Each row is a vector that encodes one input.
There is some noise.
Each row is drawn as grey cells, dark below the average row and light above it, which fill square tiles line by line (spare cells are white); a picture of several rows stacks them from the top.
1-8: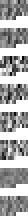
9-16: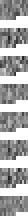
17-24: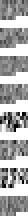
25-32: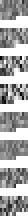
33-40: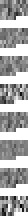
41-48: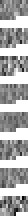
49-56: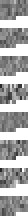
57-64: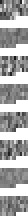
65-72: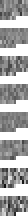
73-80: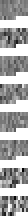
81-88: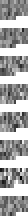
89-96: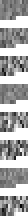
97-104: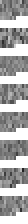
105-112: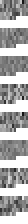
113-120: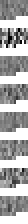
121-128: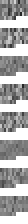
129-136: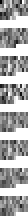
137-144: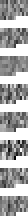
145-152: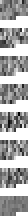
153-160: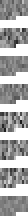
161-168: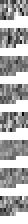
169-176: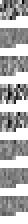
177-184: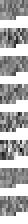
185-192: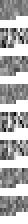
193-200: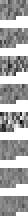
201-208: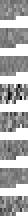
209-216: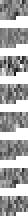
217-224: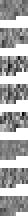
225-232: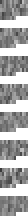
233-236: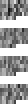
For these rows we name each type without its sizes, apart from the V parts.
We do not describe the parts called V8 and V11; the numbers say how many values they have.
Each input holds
a point on a line, together with either a true/false value and a value of V8, or a value of V11.
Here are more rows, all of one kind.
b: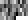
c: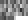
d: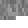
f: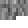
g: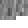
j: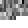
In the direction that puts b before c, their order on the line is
b, f, c, d, g, j.
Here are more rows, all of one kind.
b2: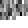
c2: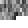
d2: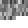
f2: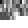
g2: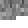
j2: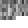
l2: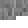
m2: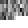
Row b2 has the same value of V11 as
d2 and l2.
